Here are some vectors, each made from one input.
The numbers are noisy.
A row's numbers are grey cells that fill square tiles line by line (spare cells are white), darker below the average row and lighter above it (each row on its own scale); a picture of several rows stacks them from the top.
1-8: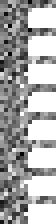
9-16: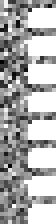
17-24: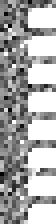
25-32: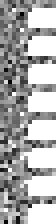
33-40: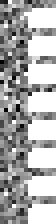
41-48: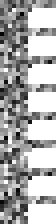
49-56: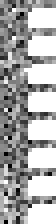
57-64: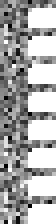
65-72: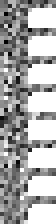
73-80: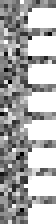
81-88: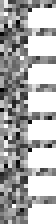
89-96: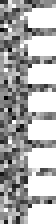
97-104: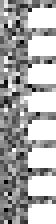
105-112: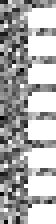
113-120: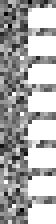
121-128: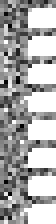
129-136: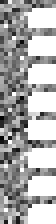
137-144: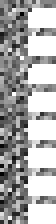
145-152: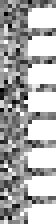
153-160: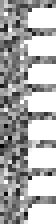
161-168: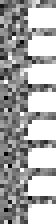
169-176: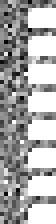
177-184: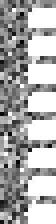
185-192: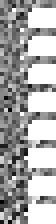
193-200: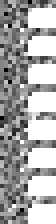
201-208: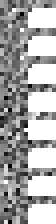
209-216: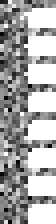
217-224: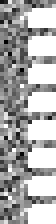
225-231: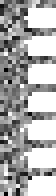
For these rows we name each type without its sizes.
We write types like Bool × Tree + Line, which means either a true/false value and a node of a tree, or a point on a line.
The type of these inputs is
Circle.
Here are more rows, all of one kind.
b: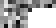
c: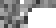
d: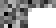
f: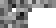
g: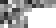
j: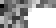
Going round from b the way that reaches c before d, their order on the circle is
b, c, g, d, j, f.
